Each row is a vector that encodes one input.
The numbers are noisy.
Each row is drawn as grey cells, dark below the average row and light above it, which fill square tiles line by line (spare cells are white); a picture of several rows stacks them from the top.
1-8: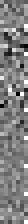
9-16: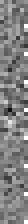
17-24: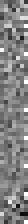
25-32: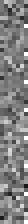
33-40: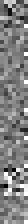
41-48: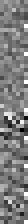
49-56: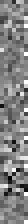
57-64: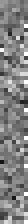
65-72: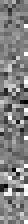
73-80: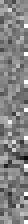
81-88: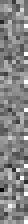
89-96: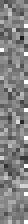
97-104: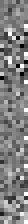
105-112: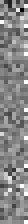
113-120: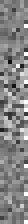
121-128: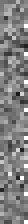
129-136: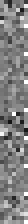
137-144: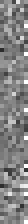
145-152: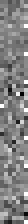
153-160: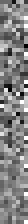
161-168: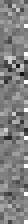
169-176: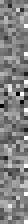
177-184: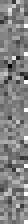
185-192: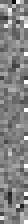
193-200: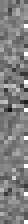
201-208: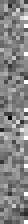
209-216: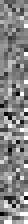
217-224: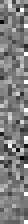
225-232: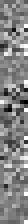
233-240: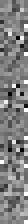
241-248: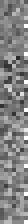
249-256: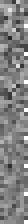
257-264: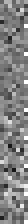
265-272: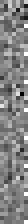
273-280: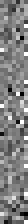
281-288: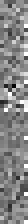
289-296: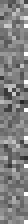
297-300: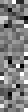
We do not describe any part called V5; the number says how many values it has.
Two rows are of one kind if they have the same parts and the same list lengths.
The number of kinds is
2.
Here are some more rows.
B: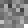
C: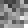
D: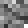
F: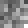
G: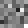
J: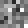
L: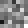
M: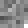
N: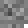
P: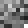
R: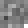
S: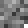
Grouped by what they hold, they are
B, D, J, M, P, R, S
C, F, G, L, N

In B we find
a point on an 11-point circle and a value of V5.
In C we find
a point on an 11-point circle and a point on a 4-point line.
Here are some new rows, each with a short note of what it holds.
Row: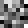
a point on an 11-point circle and a value of V5
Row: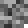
a point on an 11-point circle and a point on a 4-point line
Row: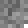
a point on an 11-point circle and a point on a 4-point line
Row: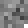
a point on an 11-point circle and a value of V5
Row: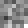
a point on an 11-point circle and a value of V5
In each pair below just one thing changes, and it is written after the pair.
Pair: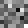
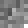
the place on the 4-point line
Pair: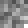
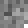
the place on the 11-point circle
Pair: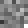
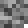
the place on the 11-point circle
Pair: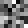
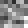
the place on the 4-point line
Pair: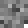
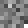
the place on the 11-point circle
